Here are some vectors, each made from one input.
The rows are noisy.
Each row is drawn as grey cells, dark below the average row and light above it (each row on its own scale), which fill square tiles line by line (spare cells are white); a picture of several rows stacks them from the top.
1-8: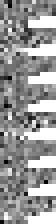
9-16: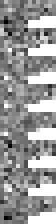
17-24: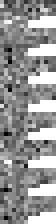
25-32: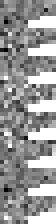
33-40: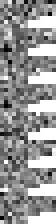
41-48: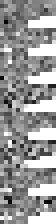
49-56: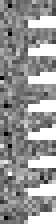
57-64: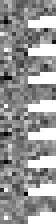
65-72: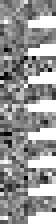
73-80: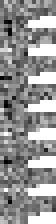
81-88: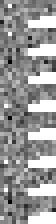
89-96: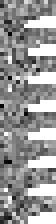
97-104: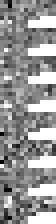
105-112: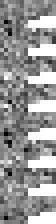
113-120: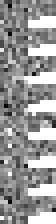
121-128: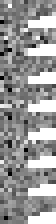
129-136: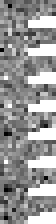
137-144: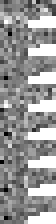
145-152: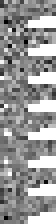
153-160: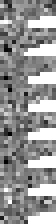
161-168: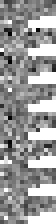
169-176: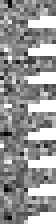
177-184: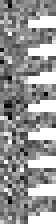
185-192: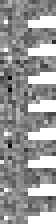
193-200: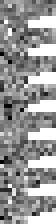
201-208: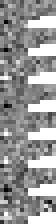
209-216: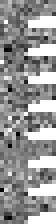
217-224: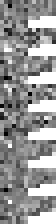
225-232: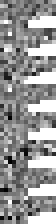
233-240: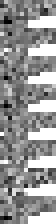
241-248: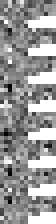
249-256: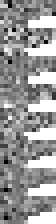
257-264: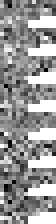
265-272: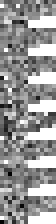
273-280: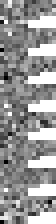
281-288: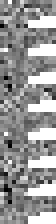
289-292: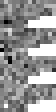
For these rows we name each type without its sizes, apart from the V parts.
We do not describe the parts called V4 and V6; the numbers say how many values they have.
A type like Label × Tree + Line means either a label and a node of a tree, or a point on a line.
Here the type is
Line × (Line + V6) × V4.
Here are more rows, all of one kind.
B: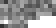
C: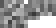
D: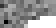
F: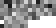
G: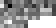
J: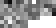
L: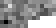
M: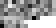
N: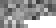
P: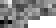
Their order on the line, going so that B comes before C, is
J, F, G, B, M, N, C, P, L, D.
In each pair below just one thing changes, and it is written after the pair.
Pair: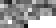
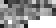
the value of V4
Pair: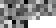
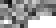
the value of V4
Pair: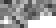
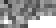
the value of V4
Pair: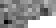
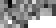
the place on the line
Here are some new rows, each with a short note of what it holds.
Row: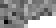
a point on each of two lines and a value of V4
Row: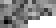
a point on each of two lines and a value of V4
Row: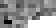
a point on a line, a value of V4 and a value of V6
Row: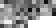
a point on a line, a value of V4 and a value of V6
